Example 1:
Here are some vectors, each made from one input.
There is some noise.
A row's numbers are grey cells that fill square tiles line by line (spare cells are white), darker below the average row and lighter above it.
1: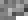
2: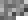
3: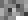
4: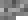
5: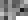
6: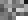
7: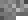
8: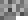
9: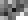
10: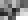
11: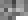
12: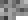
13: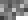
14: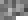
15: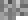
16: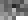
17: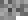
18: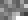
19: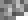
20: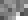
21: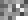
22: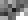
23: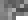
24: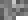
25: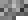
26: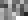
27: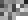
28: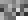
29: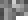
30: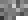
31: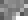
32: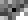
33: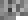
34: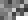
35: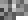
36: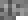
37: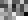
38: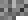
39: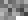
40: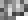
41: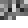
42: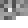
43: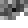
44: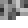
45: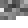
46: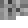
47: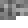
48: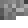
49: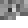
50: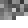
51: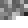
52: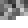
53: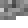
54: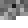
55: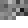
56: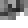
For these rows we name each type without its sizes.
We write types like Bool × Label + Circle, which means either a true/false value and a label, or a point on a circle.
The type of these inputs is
Bool × Bool × Bool + Tree + Unit.
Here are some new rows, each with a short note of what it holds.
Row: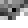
a fixed value
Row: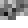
a fixed value
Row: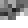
a fixed value
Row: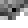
a fixed value
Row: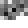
a fixed value
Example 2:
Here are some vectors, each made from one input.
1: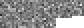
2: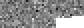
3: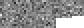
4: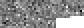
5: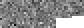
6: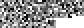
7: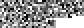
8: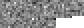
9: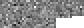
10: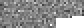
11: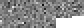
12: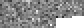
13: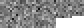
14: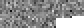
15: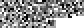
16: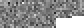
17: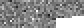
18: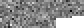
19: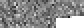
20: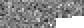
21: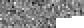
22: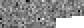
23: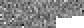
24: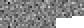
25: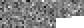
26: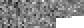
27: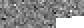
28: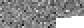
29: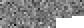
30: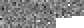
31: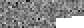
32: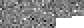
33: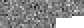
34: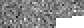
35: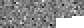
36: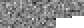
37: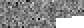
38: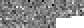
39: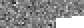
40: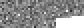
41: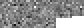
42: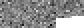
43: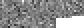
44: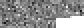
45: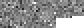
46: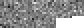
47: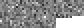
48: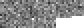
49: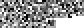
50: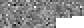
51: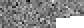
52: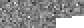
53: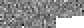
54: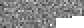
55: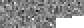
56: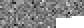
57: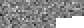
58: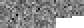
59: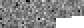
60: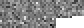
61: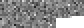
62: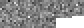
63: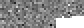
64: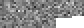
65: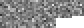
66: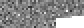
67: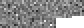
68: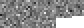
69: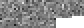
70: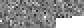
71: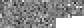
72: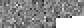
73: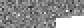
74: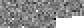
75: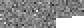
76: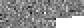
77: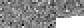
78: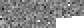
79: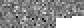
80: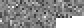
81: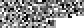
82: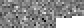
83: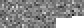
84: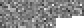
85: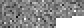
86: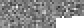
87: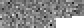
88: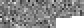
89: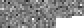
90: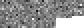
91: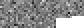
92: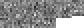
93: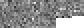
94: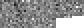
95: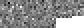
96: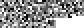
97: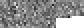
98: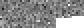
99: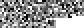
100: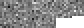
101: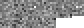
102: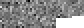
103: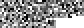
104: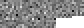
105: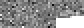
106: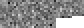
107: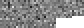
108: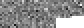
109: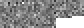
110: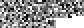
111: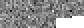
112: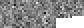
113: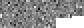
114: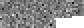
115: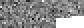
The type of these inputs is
Label12 × Label12 + Unit.
